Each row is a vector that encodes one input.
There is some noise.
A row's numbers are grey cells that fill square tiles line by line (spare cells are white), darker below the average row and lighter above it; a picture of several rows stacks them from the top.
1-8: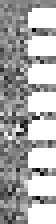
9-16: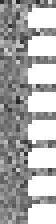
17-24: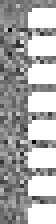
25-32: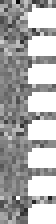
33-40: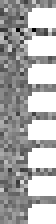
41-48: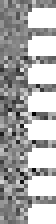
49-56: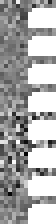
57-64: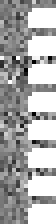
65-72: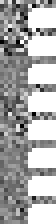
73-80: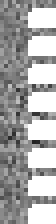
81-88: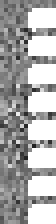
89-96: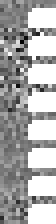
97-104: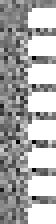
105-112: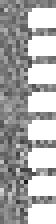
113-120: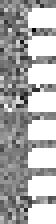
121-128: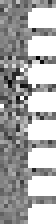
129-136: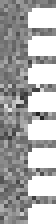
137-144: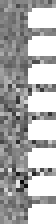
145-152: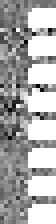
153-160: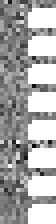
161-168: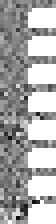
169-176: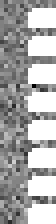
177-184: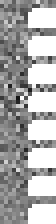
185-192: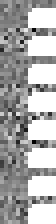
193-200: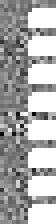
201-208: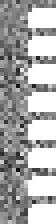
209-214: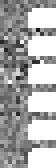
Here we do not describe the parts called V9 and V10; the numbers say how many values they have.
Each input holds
either a value of V9 and a value of V10, or a list of up to two points on a 6-point line.
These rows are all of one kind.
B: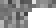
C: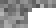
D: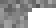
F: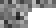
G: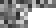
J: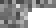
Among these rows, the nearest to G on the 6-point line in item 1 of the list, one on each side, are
C and J.
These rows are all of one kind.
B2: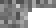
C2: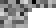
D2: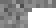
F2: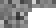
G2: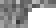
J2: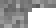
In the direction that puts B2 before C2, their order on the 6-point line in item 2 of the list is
J2, B2, D2, G2, F2, C2.
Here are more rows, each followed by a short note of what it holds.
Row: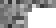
the empty list
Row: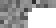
the empty list
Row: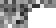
a list of two items
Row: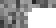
a value of V9 and a value of V10
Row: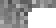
a list of two items
